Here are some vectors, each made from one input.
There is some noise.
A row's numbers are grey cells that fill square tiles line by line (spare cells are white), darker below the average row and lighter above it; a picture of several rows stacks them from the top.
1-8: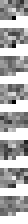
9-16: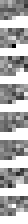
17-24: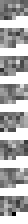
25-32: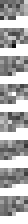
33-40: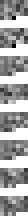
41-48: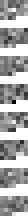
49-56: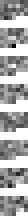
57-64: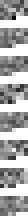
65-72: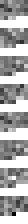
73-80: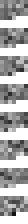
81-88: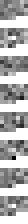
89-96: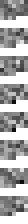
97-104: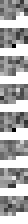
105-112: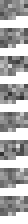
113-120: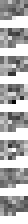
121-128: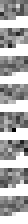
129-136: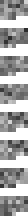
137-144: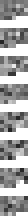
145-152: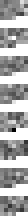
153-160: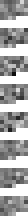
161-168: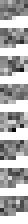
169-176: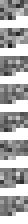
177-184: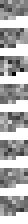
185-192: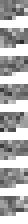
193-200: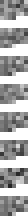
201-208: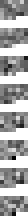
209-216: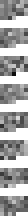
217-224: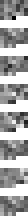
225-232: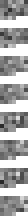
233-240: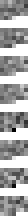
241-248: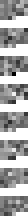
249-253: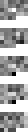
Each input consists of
either one of 9 labels, or a node of a 9-node tree.
